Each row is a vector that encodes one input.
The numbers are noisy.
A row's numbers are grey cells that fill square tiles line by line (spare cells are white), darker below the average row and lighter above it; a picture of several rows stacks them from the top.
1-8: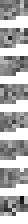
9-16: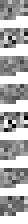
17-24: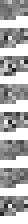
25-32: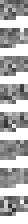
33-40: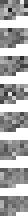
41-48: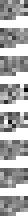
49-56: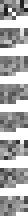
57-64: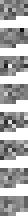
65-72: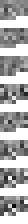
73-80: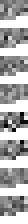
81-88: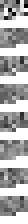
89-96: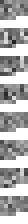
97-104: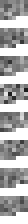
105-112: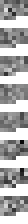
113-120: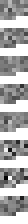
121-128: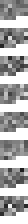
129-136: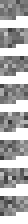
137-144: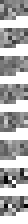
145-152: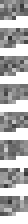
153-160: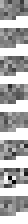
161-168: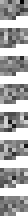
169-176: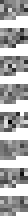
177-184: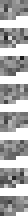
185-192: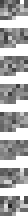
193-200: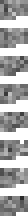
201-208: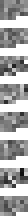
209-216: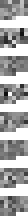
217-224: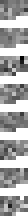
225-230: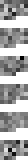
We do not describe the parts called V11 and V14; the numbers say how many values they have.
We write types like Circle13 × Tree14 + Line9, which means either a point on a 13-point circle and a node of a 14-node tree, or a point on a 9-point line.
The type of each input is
(Bool × V14 + V11) × Line6.
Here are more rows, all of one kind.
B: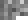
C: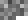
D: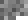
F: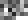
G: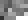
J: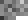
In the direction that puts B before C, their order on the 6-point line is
G, J, B, D, F, C.
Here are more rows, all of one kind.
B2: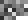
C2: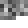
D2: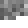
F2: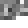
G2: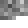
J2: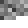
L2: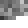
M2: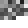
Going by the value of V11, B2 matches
F2 and L2.
